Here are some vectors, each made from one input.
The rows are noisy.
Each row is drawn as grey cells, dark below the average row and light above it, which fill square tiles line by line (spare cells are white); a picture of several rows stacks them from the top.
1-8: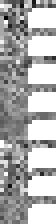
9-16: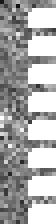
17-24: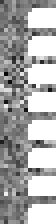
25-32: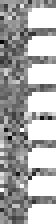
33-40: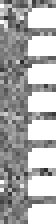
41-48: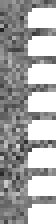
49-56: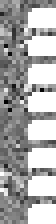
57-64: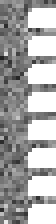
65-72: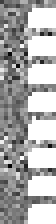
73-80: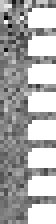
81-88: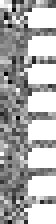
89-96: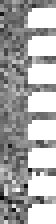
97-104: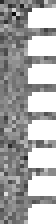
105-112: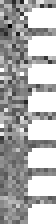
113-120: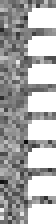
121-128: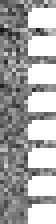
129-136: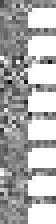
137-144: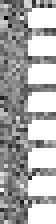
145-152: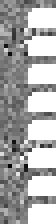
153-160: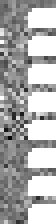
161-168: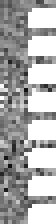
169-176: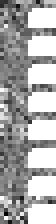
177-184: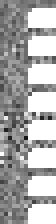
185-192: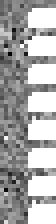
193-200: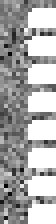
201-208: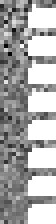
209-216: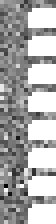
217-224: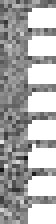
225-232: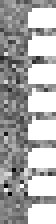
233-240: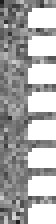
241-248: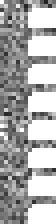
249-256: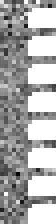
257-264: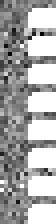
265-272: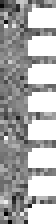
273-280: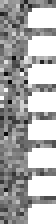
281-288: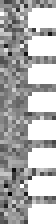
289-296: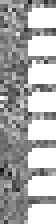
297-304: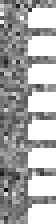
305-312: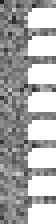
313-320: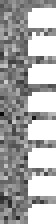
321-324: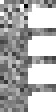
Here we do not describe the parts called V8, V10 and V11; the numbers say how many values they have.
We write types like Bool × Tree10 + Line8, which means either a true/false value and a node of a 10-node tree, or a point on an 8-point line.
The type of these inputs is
Bool × Circle6 + (Line6 + V10) × V11 + V8.
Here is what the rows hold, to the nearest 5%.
About 20% of them hold a point on a 6-point circle and a true/false value. About 20% of them hold a value of V8. The rest hold a value of V11, together with either a point on a 6-point line, or a value of V10.
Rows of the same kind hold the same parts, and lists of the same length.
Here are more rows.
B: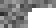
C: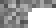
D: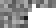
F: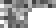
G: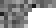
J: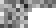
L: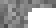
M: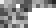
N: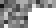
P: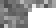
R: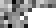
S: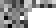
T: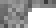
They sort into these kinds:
B, C, G, L, T
D, N, P
F, J, R, S
M

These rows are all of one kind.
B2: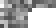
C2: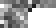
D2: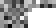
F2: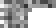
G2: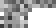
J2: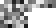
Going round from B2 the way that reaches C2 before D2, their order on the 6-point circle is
B2, C2, G2, J2, D2, F2.
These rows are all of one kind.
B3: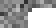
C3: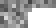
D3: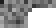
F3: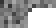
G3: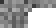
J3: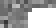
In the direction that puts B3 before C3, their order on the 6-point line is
D3, F3, G3, J3, B3, C3.
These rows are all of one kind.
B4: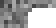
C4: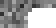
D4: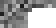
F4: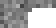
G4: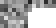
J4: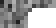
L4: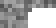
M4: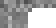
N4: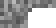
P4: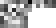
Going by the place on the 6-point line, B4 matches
L4 and M4.
